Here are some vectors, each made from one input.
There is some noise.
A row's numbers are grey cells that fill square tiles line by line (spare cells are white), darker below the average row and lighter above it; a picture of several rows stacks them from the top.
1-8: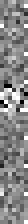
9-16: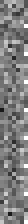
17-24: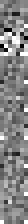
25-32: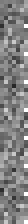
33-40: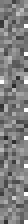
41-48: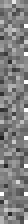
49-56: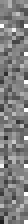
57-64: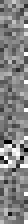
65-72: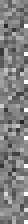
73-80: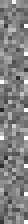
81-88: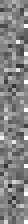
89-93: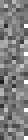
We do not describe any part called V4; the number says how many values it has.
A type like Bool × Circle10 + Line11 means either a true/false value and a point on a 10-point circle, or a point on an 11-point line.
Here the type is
(Tree7 + Unit) × Tree8 × V4 + Unit.
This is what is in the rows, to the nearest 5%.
About 5% of them hold a fixed value. The rest hold a node of an 8-node tree and a value of V4, together with either a fixed value, or a node of a 7-node tree.
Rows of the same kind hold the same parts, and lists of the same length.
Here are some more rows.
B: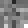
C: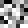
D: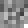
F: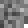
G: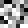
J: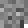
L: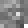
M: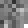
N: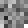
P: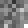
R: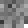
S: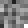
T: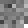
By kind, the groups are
B, F, M, P, R, S, T
C, G
D, J, L, N

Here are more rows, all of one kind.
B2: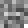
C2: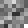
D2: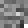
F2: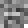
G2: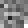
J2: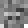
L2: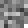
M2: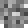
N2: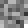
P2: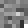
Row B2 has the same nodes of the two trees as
D2, F2, G2 and P2.
